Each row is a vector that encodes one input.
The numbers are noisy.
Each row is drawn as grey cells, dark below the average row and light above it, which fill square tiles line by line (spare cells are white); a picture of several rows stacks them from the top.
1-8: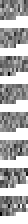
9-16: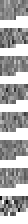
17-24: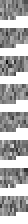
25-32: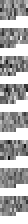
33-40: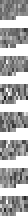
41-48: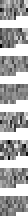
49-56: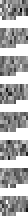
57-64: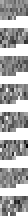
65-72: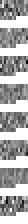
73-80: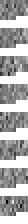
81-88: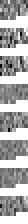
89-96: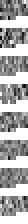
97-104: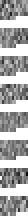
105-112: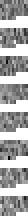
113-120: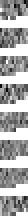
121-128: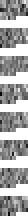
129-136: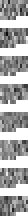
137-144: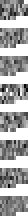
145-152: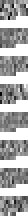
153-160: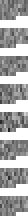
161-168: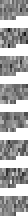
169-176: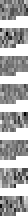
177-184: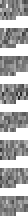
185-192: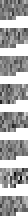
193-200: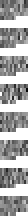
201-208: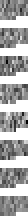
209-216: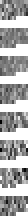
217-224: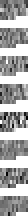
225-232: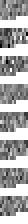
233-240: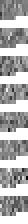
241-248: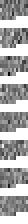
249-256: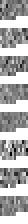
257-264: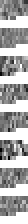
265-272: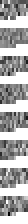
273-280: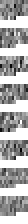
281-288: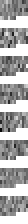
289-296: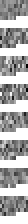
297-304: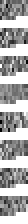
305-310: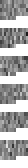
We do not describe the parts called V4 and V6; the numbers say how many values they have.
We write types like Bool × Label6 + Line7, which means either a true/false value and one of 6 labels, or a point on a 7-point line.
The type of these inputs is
Bool × (Line7 + V6) × V4 + List3(Line10).
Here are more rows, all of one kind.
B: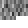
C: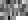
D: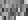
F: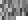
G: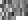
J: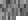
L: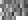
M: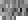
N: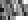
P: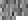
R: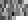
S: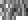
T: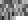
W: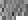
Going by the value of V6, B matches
D, G, L and W.
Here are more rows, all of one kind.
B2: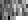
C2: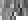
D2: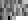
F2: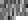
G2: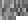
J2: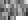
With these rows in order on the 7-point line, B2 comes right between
F2 and G2.
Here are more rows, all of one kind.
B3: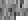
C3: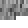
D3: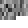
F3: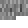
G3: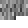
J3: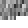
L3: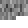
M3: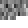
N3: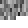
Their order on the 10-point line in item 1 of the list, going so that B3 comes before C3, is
N3, L3, F3, M3, G3, D3, B3, C3, J3.
